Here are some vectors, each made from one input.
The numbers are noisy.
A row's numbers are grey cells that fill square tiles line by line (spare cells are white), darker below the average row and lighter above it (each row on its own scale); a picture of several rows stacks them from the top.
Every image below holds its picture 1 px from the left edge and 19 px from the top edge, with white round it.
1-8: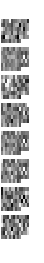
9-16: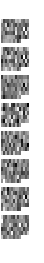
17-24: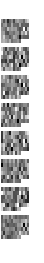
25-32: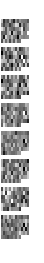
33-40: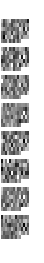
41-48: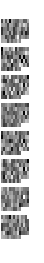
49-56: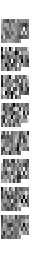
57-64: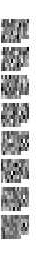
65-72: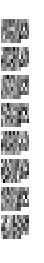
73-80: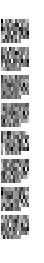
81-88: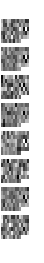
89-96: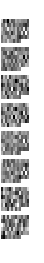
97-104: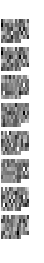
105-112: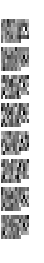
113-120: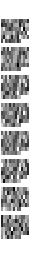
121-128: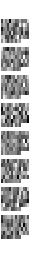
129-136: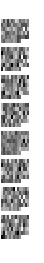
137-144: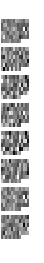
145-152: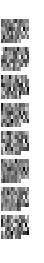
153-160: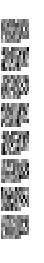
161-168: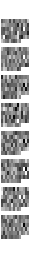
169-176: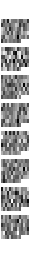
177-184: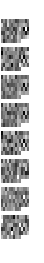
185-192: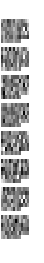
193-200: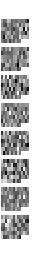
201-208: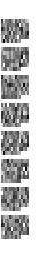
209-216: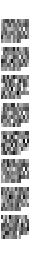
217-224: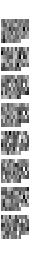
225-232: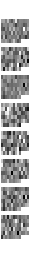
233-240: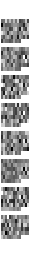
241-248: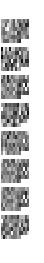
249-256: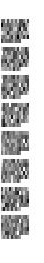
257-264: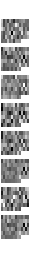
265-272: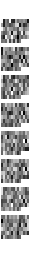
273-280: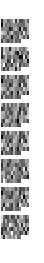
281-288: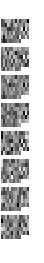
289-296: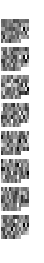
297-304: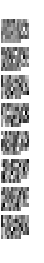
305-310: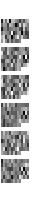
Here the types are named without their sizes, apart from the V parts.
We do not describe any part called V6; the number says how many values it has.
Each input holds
a list of items, each a true/false value and a value of V6.
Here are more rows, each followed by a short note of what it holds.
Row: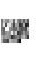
the empty list
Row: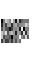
a list of one item
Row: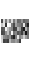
the empty list
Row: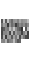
a list of two items
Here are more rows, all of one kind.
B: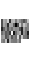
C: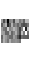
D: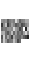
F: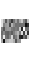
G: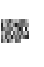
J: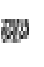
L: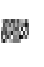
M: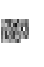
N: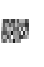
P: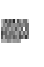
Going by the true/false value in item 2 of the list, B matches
C and N.
